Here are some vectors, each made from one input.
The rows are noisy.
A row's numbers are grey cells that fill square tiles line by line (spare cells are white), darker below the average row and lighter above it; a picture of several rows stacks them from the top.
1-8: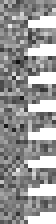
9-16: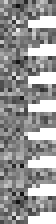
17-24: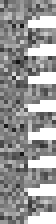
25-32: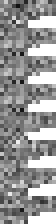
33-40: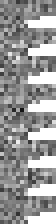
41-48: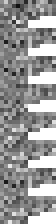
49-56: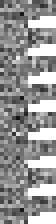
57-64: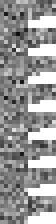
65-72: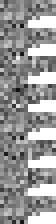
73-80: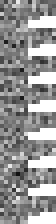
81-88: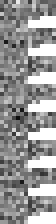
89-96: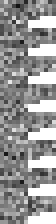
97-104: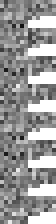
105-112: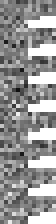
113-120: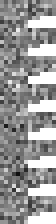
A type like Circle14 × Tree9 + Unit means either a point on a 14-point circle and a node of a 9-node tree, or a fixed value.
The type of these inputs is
Circle8.
